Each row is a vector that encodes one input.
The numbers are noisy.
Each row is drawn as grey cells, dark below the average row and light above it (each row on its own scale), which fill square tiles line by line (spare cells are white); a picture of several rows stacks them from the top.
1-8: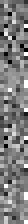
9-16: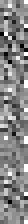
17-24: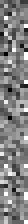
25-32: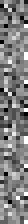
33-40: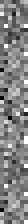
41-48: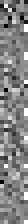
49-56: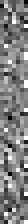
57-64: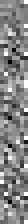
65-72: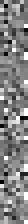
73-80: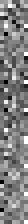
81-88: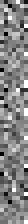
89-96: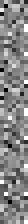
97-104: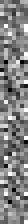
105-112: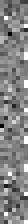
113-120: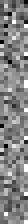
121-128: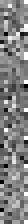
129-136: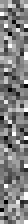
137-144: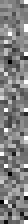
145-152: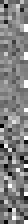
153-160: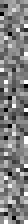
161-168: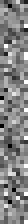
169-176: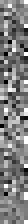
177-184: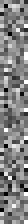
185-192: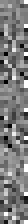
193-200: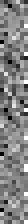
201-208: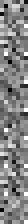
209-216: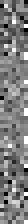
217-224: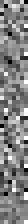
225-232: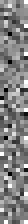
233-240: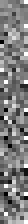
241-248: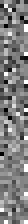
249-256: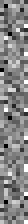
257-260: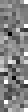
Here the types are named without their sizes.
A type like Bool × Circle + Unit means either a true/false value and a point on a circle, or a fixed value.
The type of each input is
Bool × Bool × Bool + Line.
